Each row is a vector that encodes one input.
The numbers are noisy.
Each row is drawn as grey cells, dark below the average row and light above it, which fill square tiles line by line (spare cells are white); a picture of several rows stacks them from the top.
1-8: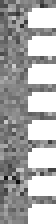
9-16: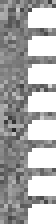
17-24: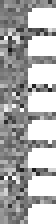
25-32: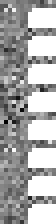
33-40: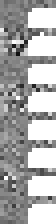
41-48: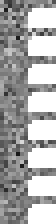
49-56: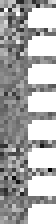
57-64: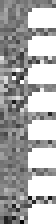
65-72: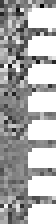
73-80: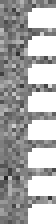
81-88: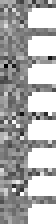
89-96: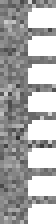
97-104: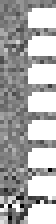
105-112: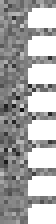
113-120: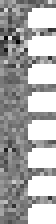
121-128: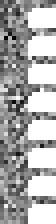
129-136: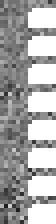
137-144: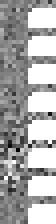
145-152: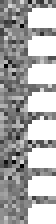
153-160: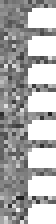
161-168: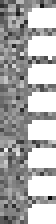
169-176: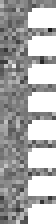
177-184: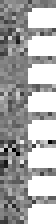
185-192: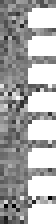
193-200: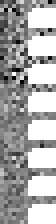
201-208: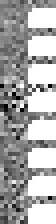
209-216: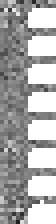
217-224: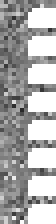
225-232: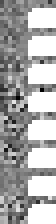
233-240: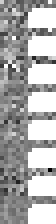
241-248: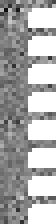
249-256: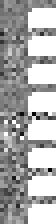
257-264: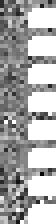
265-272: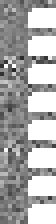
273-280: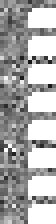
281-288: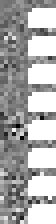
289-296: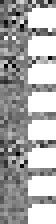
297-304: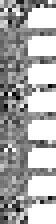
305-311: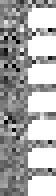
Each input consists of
a point on an 11-point line.
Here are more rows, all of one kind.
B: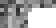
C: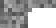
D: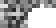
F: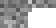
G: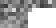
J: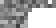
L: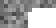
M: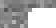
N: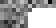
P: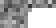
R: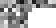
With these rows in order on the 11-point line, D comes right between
N and R.
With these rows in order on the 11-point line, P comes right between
L and M.
